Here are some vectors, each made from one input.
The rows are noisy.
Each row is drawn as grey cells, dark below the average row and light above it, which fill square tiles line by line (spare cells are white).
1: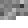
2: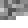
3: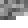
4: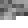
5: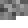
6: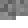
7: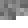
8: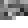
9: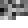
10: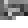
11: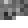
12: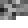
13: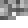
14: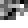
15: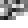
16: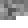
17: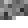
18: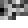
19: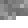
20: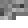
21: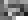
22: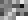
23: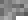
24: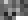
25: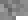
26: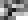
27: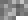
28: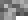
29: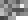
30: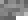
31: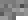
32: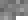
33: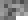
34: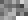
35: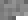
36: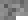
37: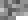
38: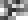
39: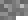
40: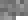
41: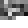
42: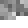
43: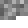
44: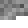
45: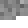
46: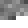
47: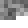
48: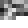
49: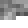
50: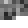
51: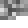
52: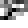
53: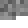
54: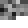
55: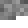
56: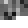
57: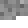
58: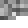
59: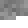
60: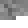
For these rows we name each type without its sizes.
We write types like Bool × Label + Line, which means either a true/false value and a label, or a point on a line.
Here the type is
List(Line).
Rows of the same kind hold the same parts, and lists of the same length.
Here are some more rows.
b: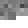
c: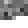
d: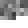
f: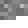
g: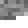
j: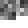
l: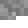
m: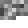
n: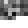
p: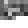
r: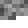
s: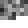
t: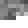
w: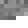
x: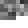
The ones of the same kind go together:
b, d, j, l
c, n, p
f, g, m, r, s, t, w, x

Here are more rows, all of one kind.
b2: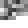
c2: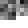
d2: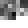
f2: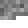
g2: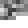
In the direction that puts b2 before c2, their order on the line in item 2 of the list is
d2, f2, b2, c2, g2.
